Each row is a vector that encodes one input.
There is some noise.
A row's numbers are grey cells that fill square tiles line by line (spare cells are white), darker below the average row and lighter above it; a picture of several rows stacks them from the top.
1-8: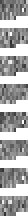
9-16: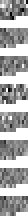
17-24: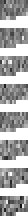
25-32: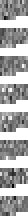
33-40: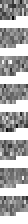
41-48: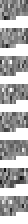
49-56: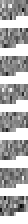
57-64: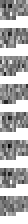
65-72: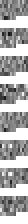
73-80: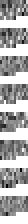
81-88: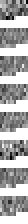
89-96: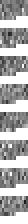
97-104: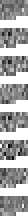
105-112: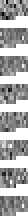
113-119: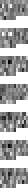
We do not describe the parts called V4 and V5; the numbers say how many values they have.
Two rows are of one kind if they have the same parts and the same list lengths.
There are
3 kinds of row.
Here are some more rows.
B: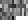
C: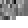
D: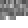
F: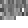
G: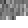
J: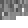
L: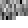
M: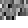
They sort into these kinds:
B, L, M
C
D, F, G, J

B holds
a point on a 6-point circle and a value of V5.
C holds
a value of V4 and a value of V5.
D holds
four true/false values, a value of V4 and a value of V5.
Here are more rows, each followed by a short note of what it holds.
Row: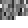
a point on a 6-point circle and a value of V5
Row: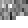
four true/false values, a value of V4 and a value of V5
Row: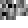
a point on a 6-point circle and a value of V5
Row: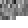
a value of V4 and a value of V5
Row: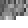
a value of V4 and a value of V5
